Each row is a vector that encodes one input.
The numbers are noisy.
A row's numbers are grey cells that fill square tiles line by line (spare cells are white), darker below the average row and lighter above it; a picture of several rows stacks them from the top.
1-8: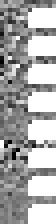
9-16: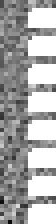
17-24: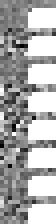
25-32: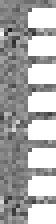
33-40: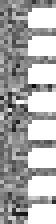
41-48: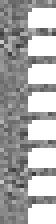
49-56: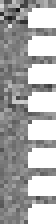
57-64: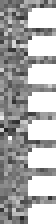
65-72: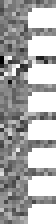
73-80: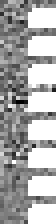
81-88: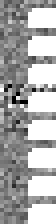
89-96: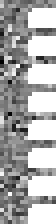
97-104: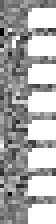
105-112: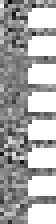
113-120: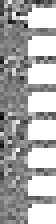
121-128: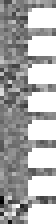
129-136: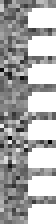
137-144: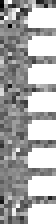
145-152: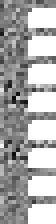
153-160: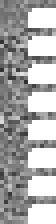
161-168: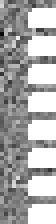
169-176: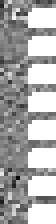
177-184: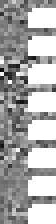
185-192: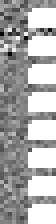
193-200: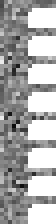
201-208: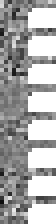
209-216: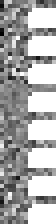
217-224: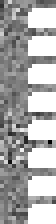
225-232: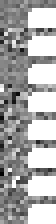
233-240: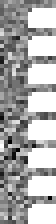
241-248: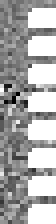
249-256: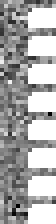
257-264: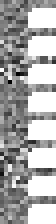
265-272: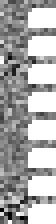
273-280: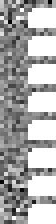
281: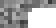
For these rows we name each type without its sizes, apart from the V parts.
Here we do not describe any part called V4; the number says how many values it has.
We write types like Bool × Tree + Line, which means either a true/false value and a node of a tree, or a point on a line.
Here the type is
List(Bool × V4 + Line).
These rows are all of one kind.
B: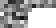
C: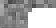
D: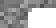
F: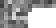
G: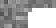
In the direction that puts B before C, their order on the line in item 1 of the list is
B, C, F, D, G.
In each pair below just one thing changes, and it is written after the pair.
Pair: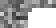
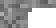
the value of V4 in item 2 of the list
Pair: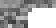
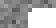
the true/false value in item 1 of the list
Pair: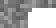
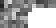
the value of V4 in item 1 of the list
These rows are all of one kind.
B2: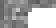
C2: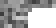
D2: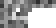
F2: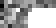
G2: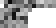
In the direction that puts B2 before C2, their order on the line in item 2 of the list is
G2, F2, D2, B2, C2.
